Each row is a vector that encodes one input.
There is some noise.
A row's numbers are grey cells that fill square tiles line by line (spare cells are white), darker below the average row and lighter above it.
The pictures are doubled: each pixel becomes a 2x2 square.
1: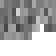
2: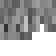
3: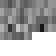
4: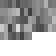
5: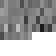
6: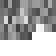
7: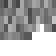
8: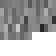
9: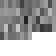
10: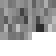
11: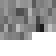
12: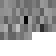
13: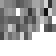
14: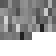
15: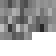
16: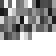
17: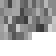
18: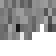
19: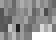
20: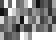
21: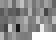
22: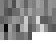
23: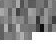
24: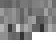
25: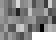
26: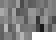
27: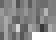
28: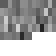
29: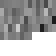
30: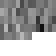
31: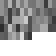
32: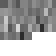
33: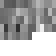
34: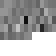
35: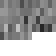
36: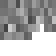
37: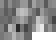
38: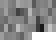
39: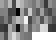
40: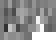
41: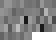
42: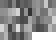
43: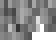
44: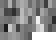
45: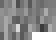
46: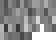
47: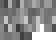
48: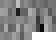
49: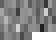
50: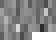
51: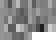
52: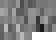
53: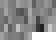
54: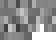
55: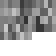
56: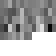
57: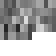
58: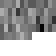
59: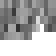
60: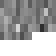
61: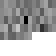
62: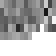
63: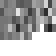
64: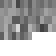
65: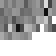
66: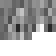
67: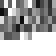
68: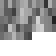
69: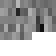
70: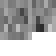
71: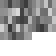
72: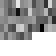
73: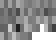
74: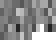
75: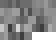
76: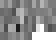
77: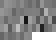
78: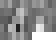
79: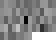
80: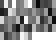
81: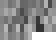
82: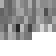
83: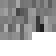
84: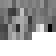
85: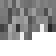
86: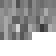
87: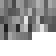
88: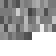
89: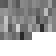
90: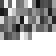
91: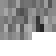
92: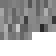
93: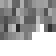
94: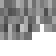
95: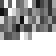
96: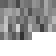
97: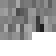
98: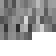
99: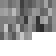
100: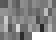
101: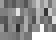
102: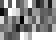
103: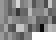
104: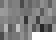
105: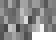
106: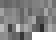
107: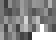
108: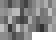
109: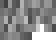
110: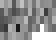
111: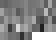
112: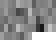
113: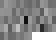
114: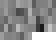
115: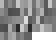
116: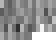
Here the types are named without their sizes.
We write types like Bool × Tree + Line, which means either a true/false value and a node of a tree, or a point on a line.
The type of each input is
List(Circle).
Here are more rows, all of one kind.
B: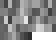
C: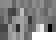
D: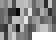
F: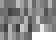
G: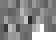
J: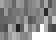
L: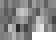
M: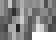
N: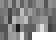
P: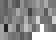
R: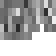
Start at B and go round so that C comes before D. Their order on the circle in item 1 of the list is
B, G, L, M, C, N, J, D, F, R, P.
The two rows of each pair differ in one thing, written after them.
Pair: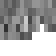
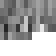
the place on the circle in item 1 of the list
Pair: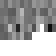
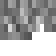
the place on the circle in item 1 of the list
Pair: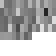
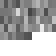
the place on the circle in item 1 of the list
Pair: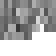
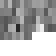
the place on the circle in item 1 of the list
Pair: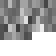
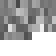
the place on the circle in item 2 of the list
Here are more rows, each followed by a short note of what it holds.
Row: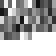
the empty list
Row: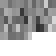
a list of one item
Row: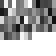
the empty list
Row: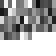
the empty list
